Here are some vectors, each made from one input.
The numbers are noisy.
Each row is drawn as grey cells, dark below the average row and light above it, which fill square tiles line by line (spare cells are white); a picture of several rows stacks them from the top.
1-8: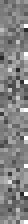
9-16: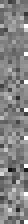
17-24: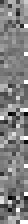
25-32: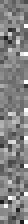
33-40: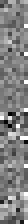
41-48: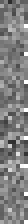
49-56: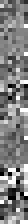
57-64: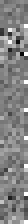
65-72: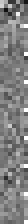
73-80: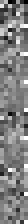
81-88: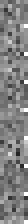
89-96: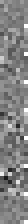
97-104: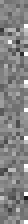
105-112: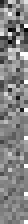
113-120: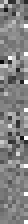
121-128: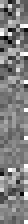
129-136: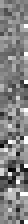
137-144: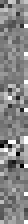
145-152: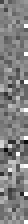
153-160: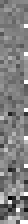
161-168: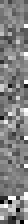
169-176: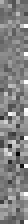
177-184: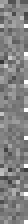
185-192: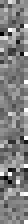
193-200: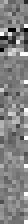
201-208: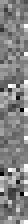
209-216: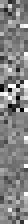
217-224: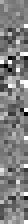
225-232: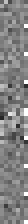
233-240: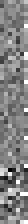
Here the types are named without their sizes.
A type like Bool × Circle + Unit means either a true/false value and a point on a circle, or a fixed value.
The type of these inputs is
Bool × Label × Line.
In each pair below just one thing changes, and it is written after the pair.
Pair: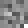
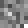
the label
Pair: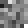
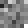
the label
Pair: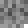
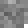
the place on the line
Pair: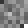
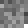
the label
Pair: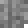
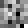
the true/false value
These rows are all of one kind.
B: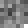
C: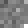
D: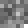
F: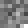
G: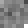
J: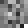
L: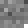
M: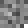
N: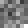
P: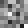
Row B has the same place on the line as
D, F, J and P.
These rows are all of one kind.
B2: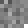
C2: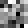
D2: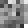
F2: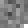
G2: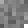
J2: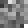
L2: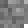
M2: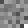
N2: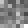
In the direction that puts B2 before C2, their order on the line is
M2, B2, D2, G2, F2, C2, L2, J2, N2.
